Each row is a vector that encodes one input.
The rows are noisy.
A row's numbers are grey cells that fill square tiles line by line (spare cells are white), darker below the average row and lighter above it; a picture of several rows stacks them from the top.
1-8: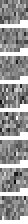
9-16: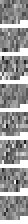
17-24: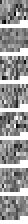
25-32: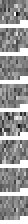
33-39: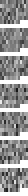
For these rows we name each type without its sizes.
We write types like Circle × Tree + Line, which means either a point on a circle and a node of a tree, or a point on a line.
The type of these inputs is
(Bool × Bool × Bool + Unit) × Line.
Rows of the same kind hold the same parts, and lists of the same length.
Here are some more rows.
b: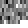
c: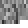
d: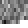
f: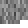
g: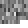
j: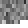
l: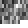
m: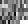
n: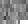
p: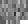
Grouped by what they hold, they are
b, f, j, l, m, n, p
c, d, g

